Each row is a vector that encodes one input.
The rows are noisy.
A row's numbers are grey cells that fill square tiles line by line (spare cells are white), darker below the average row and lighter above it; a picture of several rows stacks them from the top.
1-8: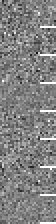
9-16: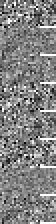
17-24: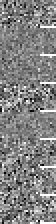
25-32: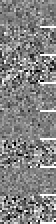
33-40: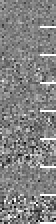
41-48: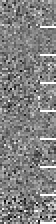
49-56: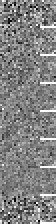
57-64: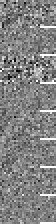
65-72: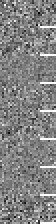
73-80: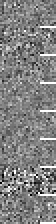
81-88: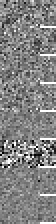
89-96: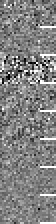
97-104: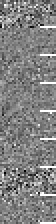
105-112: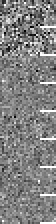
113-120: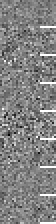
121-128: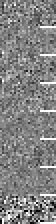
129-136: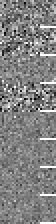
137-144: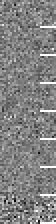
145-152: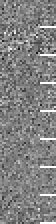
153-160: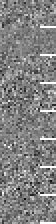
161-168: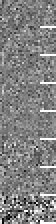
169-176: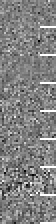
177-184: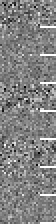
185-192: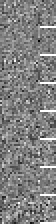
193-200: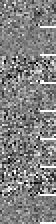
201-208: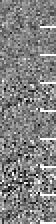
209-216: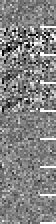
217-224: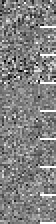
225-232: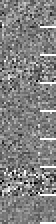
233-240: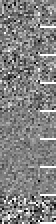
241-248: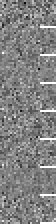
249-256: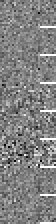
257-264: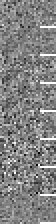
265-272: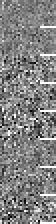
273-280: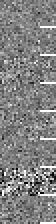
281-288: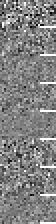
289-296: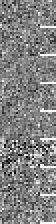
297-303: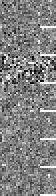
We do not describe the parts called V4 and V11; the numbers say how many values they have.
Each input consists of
a point on a 6-point circle, a point on a 9-point circle and a value of V11, together with either a point on a 12-point line, or a value of V4.
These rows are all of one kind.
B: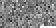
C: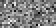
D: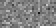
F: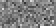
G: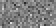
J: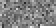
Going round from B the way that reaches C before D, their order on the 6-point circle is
B, G, J, F, C, D.
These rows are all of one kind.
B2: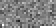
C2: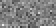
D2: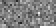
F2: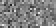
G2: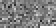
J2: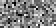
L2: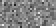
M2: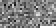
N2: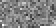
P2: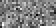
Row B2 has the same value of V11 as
F2 and G2.
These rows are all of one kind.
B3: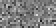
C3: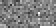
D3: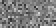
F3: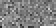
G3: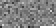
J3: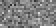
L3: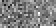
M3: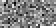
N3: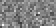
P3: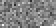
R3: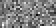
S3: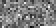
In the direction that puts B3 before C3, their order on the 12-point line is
R3, N3, P3, M3, G3, F3, B3, S3, D3, L3, C3, J3.
